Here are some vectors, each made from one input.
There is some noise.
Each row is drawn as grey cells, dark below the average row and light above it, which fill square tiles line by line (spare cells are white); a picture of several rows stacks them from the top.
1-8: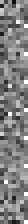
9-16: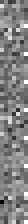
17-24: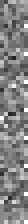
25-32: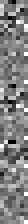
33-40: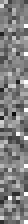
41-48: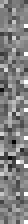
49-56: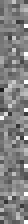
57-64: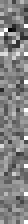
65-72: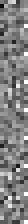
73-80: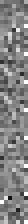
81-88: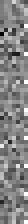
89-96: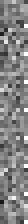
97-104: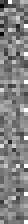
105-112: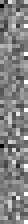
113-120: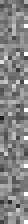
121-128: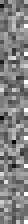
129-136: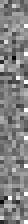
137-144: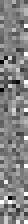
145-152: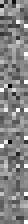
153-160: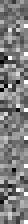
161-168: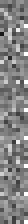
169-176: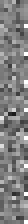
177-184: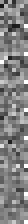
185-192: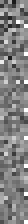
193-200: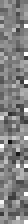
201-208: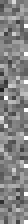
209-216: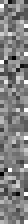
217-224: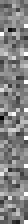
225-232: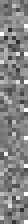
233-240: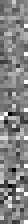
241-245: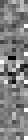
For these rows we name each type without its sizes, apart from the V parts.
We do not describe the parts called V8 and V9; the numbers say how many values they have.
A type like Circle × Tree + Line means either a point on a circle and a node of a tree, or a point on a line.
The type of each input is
Bool × (Tree + V9) + V8.
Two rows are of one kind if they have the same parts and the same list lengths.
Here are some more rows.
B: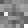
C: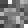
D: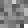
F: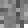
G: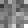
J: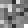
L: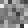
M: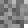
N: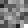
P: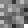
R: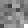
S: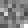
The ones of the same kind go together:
B, N, S
C, J, P
D, F, G, L, M, R

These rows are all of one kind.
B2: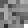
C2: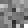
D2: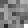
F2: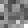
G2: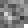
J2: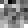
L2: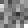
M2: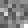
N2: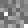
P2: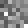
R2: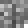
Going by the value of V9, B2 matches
D2, F2 and L2.
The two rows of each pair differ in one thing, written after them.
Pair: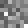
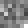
the value of V9
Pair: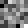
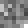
the value of V9
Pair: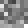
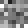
the true/false value
